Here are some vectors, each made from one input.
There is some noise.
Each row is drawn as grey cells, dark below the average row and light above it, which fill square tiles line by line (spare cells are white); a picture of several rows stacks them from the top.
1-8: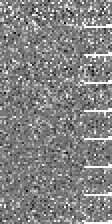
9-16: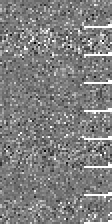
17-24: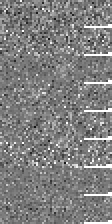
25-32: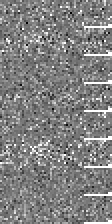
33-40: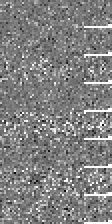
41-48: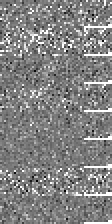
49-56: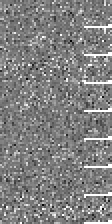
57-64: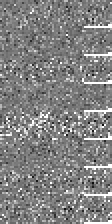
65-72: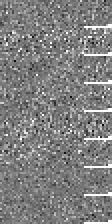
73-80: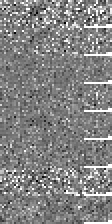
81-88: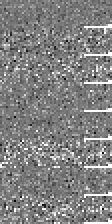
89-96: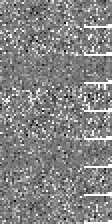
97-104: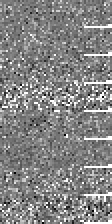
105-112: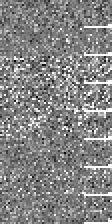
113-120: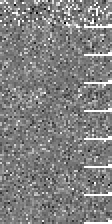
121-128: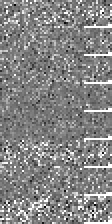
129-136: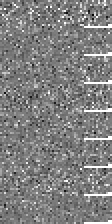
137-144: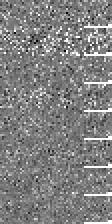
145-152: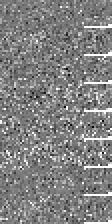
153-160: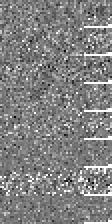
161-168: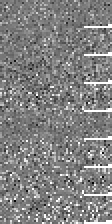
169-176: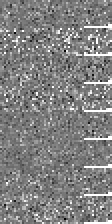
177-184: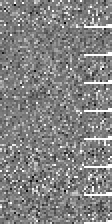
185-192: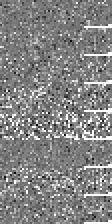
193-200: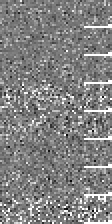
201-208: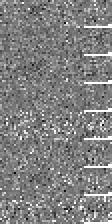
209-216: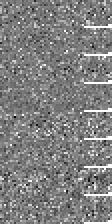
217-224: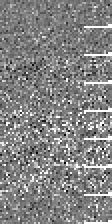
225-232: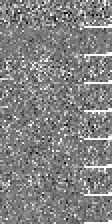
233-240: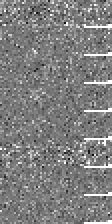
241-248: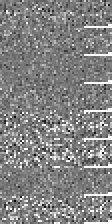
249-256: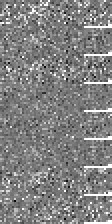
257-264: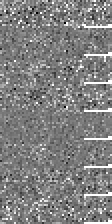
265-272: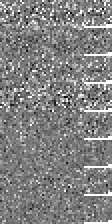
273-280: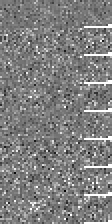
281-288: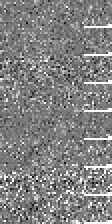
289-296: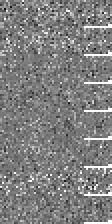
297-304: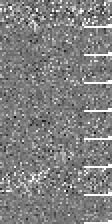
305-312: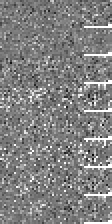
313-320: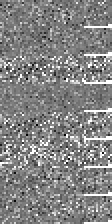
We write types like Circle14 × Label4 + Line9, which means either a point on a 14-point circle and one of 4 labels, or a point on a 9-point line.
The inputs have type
(Circle10 + Line8) × List2(Circle9).
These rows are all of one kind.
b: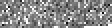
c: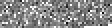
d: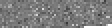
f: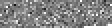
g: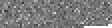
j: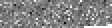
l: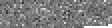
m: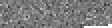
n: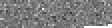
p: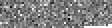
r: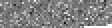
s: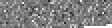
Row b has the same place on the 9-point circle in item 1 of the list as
j, m and r.
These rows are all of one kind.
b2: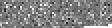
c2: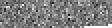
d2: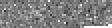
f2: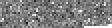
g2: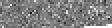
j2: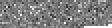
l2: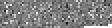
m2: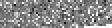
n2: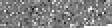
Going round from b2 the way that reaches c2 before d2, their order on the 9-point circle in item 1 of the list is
b2, c2, n2, g2, f2, m2, d2, j2, l2.
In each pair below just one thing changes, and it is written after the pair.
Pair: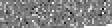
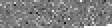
the place on the 10-point circle
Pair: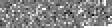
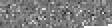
the place on the 10-point circle
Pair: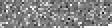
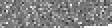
the place on the 9-point circle in item 2 of the list
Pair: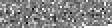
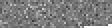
the place on the 9-point circle in item 2 of the list
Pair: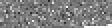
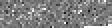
the place on the 9-point circle in item 2 of the list
